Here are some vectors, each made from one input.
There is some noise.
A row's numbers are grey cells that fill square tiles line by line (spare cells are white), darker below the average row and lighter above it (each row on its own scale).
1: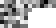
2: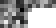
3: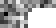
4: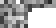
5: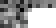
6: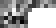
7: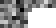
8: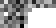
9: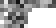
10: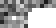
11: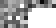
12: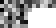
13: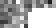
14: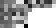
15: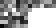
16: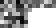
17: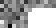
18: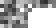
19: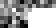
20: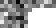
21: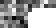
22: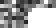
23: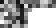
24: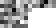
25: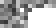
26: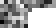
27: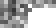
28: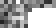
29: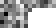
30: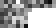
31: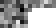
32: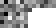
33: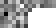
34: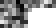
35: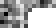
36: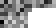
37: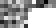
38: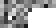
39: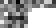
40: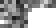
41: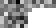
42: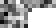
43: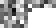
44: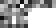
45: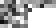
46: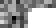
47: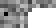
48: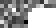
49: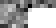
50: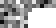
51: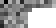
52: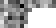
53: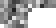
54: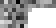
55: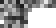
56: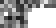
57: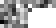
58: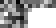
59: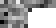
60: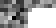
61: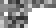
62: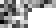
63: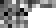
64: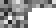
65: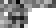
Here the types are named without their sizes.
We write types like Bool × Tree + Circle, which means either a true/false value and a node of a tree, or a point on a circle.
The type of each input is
(Bool × Bool × Bool + Unit) × Label.
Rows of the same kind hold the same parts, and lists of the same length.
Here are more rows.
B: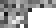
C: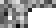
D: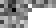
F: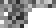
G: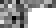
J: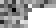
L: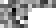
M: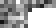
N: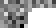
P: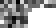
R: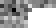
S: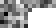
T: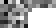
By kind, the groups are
B, C, G, M, P, S, T
D, F, J, L, N, R

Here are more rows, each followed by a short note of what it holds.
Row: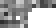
a label and three true/false values
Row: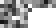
a label
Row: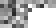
a label
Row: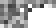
a label
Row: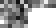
a label and three true/false values
